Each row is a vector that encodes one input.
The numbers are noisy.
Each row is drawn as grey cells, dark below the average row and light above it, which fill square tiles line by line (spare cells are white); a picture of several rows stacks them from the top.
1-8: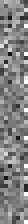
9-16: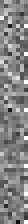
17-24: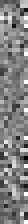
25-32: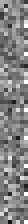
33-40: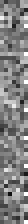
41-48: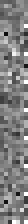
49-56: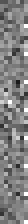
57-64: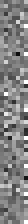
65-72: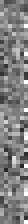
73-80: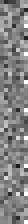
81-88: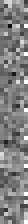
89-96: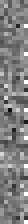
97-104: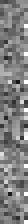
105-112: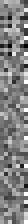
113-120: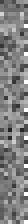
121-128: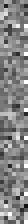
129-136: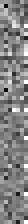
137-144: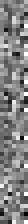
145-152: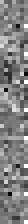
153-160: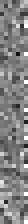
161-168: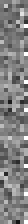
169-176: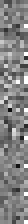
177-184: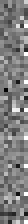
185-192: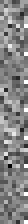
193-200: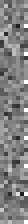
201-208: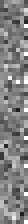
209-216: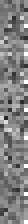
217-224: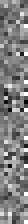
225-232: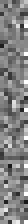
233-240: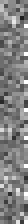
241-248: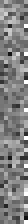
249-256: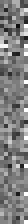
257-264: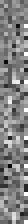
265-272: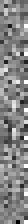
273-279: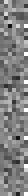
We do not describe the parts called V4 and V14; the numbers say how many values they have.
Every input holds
one of 10 labels, together with either a point on a 9-point line and a value of V14, or a value of V4.
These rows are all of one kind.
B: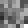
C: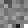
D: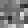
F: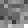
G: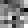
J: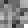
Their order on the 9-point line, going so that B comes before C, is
B, C, D, F, J, G.
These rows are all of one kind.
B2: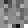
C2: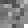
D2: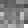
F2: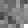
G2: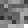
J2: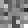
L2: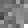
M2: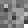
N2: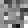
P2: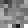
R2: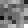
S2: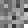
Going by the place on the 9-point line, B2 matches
D2, G2, L2 and S2.
